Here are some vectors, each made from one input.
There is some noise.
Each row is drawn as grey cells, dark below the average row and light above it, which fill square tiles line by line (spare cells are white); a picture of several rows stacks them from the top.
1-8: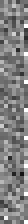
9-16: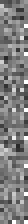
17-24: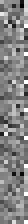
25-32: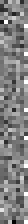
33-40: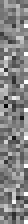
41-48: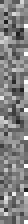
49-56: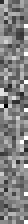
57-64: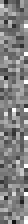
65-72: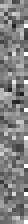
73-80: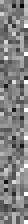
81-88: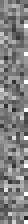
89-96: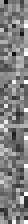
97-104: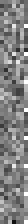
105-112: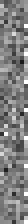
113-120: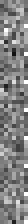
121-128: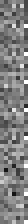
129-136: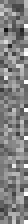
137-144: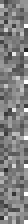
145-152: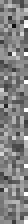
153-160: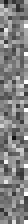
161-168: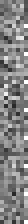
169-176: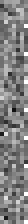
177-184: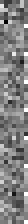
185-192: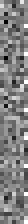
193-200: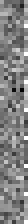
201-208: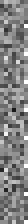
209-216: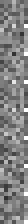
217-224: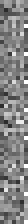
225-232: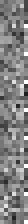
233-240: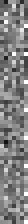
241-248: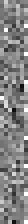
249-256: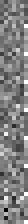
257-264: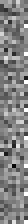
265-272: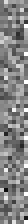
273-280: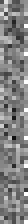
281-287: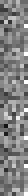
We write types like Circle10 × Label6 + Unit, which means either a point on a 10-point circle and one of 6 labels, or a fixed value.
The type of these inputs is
Bool × Bool × Bool × Bool + Circle14 × Line10.
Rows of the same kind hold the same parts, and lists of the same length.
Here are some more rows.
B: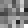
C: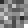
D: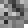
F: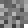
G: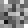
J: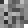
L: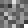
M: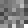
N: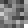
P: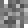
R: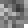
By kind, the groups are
B, L, M
C, D, F, G, J, N, P, R

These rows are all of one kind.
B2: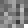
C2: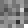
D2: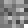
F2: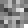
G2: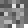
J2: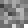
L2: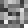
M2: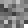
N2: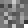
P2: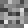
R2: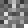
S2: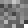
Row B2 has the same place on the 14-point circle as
C2, L2 and P2.
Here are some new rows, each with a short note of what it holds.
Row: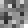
four true/false values
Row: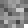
a point on a 14-point circle and a point on a 10-point line
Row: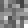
four true/false values
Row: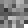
a point on a 14-point circle and a point on a 10-point line
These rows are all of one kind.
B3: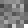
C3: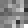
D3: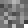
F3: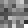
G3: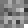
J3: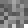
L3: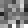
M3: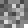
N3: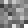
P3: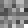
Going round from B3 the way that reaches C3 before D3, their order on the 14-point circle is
B3, M3, N3, C3, G3, P3, L3, J3, F3, D3.
